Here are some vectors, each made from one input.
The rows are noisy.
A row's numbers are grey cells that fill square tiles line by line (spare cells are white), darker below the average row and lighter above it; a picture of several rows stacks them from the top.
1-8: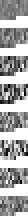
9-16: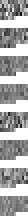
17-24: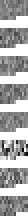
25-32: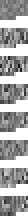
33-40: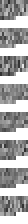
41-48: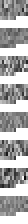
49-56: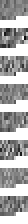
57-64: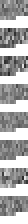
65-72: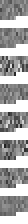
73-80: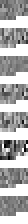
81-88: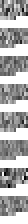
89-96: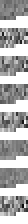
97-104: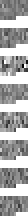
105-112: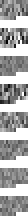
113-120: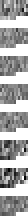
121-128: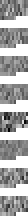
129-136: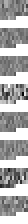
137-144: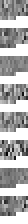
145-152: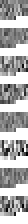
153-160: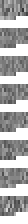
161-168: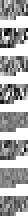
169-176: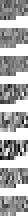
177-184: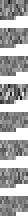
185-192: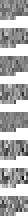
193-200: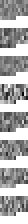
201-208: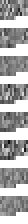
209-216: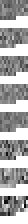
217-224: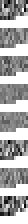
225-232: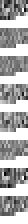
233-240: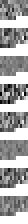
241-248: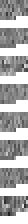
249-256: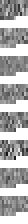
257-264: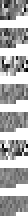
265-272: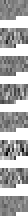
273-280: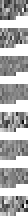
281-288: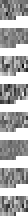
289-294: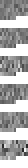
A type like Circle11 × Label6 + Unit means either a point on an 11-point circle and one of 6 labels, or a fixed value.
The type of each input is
(Bool × Circle6 + Unit) × Circle6 × Tree13.
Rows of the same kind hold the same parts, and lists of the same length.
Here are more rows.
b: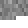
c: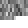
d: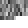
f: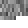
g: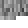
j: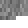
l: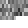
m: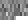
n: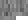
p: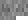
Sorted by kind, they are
b, f, j, m, n, p
c, d, g, l

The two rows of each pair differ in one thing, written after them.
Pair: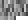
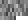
the node of the tree
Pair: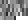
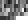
the node of the tree
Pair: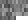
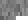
the true/false value
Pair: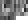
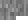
the node of the tree
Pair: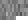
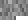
the place on one of the two 6-point circles
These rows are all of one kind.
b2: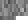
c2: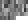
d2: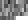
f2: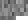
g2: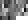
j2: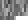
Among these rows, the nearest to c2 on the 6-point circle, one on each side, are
d2 and j2.
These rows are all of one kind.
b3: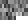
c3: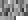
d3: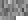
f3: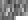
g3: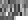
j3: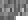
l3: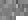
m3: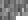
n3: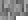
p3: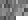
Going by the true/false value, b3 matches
f3, j3, l3 and m3.
